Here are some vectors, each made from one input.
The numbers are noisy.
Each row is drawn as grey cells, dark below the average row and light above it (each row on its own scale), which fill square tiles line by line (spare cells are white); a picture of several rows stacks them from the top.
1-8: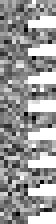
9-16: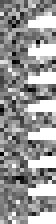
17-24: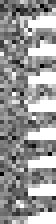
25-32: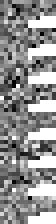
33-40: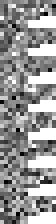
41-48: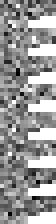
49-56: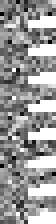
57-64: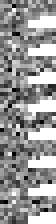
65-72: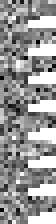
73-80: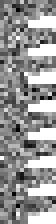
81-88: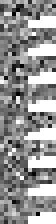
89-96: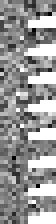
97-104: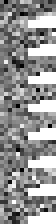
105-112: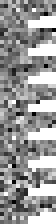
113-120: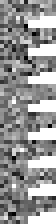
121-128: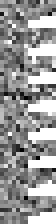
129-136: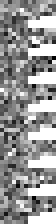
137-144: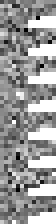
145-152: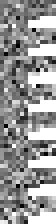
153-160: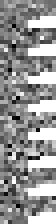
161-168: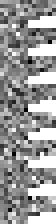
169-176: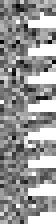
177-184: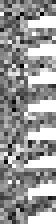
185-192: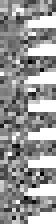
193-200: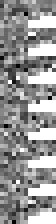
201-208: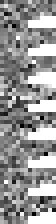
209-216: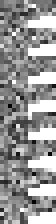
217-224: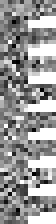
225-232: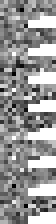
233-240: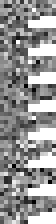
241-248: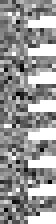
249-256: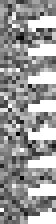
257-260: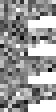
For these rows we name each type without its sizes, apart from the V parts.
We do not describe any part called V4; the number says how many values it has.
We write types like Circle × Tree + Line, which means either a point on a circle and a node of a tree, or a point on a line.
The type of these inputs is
Bool × Circle × (Line + Tree) × V4.
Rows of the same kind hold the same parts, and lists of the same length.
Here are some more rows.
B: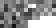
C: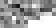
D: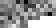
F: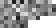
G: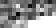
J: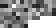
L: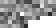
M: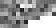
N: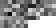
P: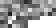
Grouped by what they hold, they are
B, C, M
D, F, G, J, L, N, P

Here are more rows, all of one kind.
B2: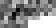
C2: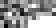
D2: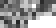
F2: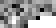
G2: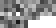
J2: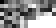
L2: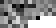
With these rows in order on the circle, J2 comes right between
D2 and F2.
